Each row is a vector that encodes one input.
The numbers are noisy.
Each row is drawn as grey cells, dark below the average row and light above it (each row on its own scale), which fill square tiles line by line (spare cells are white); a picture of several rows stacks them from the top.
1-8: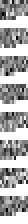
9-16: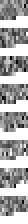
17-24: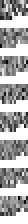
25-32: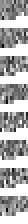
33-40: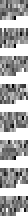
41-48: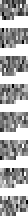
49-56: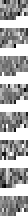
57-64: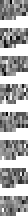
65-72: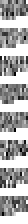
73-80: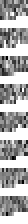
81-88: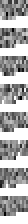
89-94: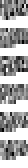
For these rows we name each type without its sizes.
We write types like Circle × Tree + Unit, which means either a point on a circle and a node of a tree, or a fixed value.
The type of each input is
(Bool × Bool × Bool × Bool + Line) × Line.
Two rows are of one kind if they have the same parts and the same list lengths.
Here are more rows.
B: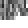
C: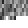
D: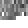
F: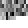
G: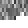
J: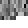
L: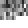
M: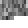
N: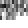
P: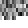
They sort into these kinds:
B, C, F, L, M, N, P
D, G, J

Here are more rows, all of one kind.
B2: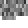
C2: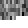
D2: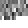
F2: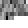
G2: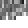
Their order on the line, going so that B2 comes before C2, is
B2, C2, G2, F2, D2.
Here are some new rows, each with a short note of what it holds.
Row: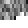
a point on each of two lines
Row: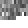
a point on each of two lines
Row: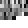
a point on each of two lines
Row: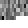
a point on each of two lines
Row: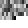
a point on a line and four true/false values
